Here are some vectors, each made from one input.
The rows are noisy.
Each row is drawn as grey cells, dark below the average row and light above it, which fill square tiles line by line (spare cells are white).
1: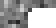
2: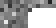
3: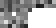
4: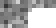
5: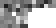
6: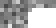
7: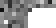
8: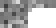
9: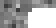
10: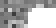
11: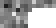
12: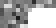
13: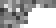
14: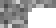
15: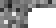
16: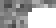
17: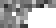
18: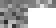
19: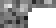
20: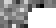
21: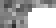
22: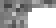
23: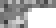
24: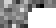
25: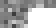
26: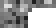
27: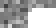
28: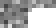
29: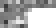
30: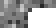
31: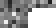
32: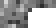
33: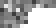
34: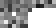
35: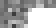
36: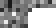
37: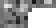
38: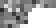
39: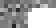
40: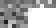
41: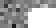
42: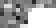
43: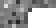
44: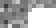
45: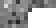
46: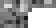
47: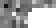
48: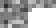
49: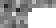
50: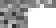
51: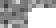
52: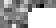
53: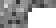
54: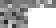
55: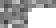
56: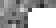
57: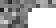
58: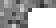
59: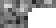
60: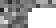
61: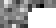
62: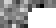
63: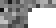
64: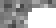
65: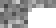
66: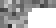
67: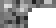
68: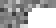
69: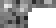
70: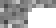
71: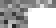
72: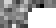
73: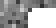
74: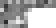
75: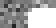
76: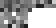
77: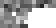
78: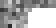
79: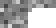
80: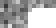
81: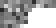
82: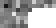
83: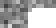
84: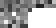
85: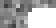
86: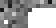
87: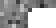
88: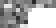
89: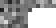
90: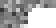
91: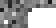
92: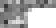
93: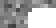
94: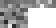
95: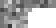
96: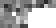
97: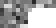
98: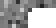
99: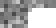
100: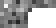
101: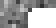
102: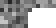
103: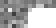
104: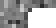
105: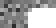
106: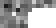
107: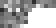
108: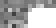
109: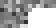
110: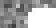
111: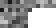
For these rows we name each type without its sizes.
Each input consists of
a point on a circle and a point on a line.
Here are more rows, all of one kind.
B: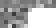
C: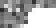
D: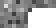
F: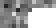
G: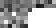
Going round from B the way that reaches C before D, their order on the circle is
B, C, D, G, F.
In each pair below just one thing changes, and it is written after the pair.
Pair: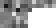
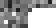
the place on the circle
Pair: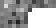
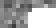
the place on the circle
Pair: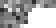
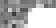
the place on the circle
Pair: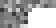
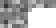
the place on the circle
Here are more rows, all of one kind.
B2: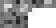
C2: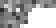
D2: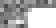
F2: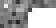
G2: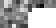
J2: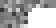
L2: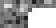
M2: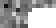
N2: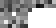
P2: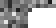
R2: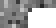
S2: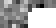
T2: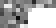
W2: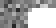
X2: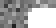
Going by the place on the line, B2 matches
L2, T2, W2 and X2.
